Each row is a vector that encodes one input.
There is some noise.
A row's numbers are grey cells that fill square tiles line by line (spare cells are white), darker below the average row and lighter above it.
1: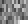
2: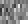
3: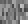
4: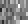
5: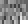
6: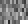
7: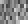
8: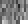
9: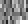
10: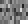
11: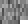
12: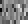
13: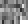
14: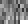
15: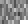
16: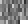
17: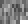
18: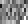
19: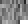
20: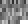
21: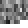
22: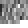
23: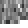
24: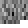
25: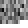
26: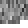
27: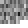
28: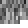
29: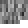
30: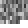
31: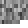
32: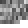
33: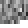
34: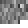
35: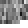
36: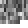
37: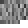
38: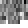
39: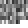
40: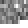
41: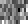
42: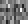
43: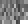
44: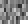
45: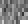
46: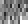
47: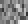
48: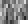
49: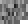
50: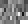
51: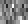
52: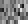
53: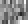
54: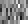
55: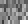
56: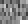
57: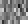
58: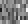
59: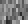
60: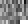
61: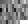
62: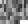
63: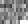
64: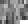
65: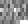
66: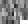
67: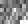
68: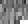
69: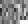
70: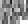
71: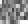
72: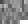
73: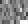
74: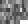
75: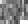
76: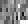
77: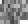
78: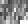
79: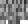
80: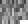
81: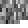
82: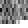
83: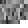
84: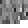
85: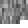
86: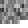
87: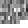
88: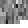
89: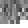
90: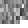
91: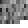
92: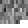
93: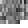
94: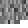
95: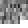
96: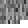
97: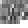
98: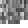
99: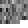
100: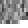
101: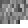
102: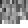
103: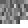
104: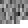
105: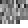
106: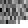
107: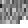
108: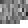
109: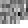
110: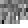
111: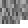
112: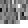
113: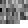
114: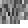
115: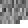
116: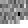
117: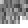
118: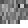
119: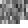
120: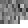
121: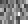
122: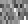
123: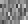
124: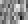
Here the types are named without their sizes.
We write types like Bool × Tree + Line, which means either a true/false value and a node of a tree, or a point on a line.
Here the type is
(Bool × Bool × Bool + Line) × Tree.
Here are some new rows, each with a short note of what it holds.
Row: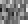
a node of a tree and three true/false values
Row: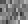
a node of a tree and three true/false values
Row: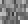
a node of a tree and three true/false values
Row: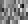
a node of a tree and three true/false values
